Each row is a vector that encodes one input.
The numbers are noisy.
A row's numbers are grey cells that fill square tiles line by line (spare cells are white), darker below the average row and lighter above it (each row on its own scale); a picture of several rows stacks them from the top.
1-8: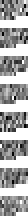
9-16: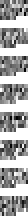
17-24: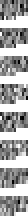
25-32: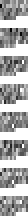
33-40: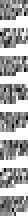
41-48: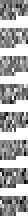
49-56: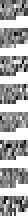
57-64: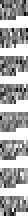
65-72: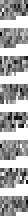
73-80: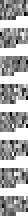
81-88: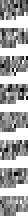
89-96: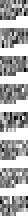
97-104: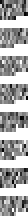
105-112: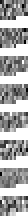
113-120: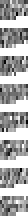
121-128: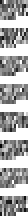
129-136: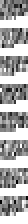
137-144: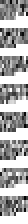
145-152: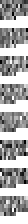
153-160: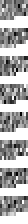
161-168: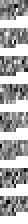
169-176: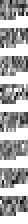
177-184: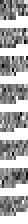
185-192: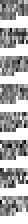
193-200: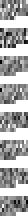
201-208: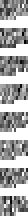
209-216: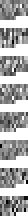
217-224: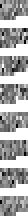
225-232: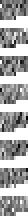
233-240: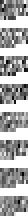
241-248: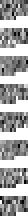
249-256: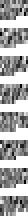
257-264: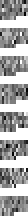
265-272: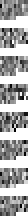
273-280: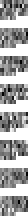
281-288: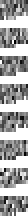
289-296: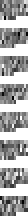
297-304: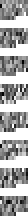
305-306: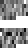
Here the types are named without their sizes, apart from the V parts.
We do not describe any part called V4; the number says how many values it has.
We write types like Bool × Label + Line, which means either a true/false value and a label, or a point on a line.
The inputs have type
Bool × Tree + Circle × List(V4).
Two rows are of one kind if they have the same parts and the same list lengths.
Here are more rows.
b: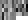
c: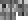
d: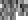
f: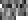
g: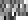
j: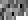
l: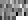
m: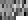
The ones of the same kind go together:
b
c, g, j
d
f, l, m

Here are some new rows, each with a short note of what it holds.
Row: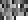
a point on a circle, together with the empty list
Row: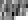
a node of a tree and a true/false value
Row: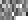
a point on a circle, together with a list of one item
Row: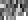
a point on a circle, together with a list of one item
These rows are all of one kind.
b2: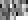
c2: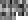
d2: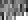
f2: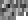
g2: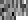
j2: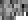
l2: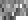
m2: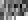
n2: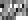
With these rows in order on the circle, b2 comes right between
d2 and n2.
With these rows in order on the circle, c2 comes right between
f2 and j2.
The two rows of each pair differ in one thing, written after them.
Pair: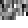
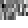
the value of V4 in item 2 of the list
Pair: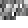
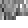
the value of V4 in item 2 of the list
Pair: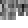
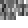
the value of V4 in item 1 of the list
